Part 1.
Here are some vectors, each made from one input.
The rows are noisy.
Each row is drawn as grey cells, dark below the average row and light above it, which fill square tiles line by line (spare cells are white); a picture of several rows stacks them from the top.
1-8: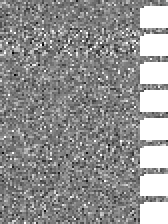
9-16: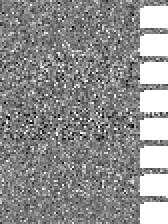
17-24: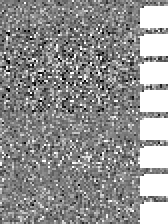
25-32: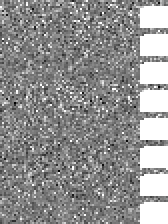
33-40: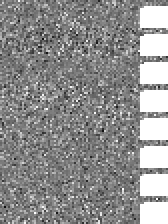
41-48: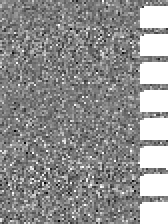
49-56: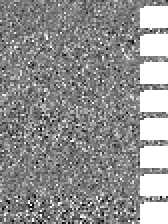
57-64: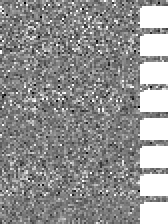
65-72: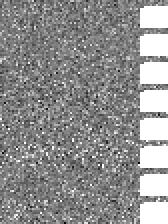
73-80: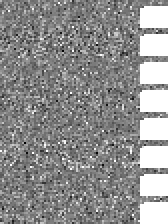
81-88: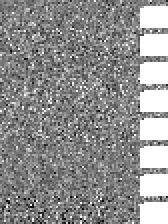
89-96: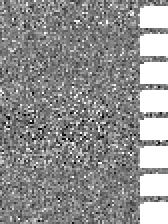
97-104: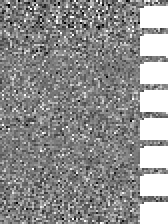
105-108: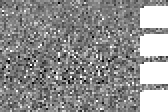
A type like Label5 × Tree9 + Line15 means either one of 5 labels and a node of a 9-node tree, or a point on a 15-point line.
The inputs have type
Bool × Line3 × Line4 + Unit.
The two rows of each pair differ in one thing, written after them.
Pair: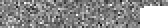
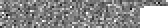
the true/false value
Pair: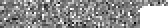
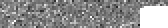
the place on the 3-point line
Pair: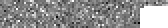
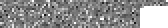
the place on the 3-point line
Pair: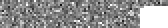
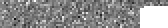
the place on the 4-point line
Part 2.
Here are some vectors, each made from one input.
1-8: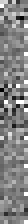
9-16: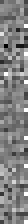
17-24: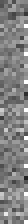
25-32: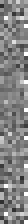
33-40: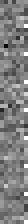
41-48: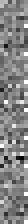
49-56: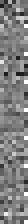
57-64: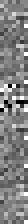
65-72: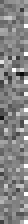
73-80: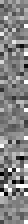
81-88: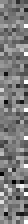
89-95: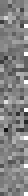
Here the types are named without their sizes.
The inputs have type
Bool × Bool × Bool × Bool + Label.
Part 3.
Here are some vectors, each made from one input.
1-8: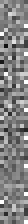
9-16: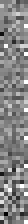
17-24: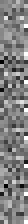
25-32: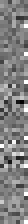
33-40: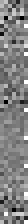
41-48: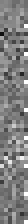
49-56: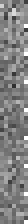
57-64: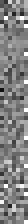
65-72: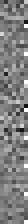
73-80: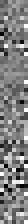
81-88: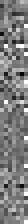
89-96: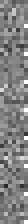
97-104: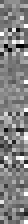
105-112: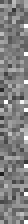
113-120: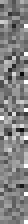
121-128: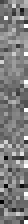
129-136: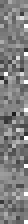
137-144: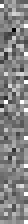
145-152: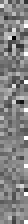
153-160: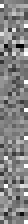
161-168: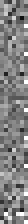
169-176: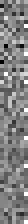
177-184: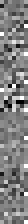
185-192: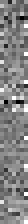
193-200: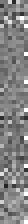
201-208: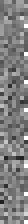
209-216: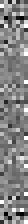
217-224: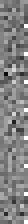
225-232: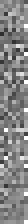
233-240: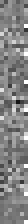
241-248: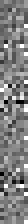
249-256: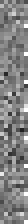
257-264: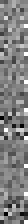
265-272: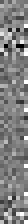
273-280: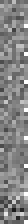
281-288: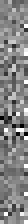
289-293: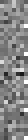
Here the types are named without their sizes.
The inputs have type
(Bool × Bool × Bool × Bool + Unit) × Label.
